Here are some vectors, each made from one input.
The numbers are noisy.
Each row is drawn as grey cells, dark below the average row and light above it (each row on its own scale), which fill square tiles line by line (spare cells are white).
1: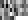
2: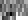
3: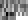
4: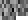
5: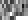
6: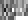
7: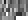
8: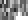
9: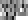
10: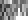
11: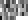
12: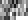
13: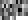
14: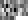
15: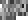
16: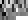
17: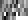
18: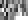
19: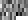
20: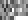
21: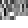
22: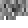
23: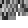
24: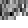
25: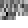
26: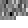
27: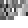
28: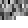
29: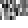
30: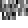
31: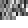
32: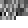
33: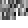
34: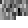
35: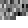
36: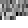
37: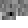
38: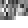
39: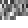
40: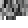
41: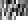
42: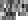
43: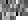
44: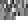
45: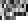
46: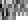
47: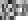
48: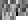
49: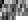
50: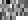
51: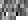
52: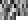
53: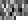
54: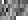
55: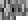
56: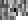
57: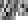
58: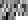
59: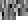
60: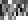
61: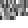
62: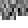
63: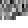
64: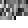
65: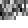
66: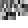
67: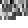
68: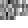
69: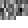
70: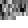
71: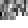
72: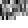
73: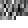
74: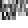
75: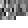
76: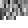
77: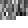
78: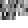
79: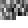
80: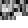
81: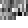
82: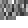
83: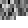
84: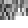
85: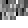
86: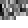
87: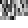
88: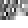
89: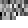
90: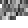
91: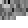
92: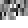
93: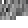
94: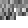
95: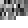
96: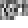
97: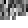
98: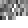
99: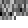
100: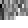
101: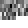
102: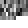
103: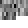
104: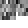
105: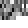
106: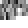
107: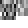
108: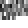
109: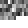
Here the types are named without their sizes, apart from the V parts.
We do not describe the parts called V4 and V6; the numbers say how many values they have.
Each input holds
a value of V6, together with either a label, or a point on a line and a value of V4.
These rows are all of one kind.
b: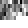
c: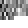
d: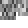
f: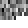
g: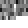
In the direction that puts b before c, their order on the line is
b, d, f, g, c.
